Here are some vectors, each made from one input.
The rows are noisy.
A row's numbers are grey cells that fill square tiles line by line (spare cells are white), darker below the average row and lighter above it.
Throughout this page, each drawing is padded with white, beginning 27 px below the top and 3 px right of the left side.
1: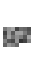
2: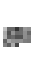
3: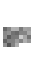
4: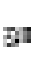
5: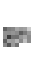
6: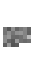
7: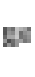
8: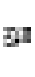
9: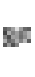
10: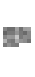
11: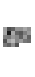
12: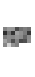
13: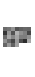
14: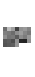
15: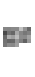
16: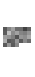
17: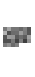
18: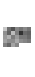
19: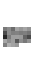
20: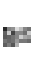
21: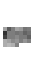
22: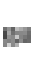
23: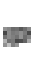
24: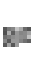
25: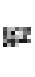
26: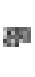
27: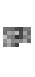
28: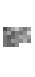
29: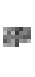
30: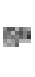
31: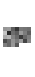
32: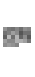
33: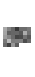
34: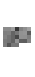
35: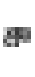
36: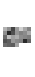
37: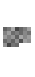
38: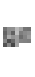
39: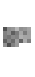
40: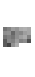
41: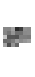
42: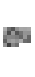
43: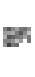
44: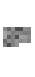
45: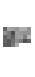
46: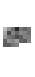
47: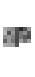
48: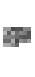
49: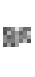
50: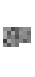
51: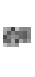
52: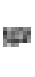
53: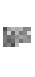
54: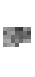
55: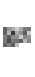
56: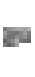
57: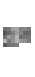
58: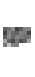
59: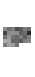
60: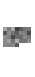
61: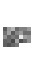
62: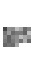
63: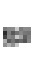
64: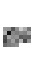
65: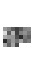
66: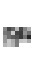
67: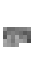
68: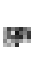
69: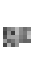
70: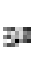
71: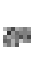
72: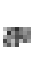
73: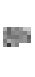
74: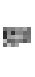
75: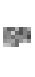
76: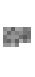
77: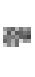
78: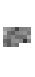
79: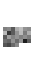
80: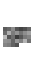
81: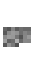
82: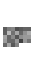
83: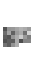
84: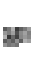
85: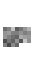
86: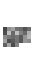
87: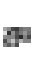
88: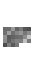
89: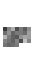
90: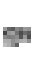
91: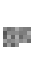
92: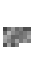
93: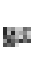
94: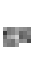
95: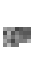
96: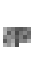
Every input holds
either a point on an 11-point circle and a true/false value, or a fixed value.
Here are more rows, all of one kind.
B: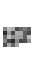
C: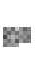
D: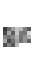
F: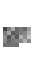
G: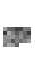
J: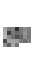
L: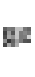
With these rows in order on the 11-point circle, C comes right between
G and J.
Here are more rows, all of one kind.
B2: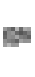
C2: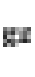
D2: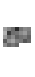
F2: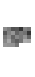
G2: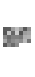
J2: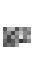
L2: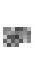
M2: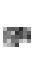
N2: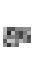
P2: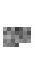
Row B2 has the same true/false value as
C2, G2 and N2.
